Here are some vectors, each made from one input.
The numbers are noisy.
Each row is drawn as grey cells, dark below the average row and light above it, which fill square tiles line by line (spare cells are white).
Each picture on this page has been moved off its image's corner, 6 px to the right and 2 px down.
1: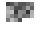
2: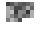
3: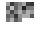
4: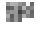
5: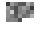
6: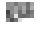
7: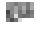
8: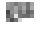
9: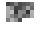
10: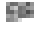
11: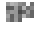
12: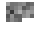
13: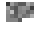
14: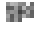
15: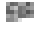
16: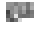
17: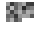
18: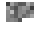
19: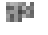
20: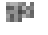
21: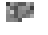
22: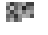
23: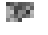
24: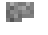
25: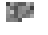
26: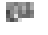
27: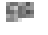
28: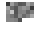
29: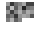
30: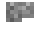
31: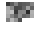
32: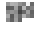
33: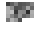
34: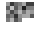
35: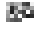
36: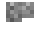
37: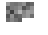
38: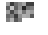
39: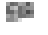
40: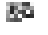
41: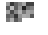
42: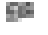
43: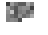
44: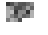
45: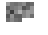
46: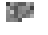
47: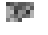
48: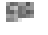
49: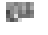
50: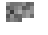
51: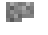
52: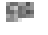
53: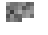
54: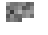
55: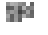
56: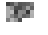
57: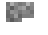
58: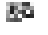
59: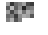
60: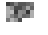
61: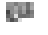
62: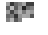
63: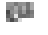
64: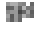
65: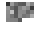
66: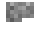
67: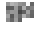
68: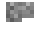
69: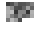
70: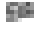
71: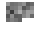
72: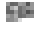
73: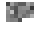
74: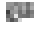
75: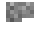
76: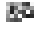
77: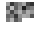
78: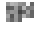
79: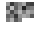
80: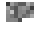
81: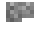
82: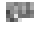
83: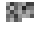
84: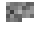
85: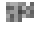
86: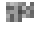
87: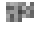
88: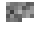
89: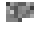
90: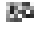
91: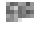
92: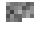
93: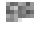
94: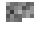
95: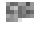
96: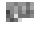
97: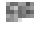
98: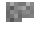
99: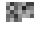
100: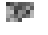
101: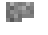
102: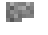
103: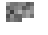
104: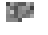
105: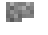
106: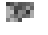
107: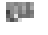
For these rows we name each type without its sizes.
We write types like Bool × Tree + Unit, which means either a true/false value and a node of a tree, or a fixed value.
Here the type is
Tree + Unit.
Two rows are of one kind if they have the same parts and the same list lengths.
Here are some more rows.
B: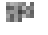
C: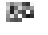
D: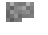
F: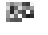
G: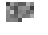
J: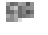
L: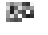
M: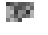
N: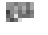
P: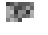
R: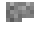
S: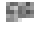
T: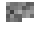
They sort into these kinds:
B, D, G, J, M, N, P, R, S, T
C, F, L

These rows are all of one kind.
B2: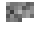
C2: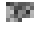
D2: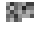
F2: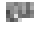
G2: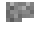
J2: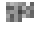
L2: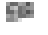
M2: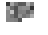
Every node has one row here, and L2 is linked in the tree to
F2.
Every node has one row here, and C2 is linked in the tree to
M2.
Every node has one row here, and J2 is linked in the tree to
G2.
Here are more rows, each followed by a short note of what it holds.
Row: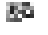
a fixed value
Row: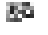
a fixed value
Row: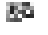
a fixed value
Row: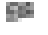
a node of a tree
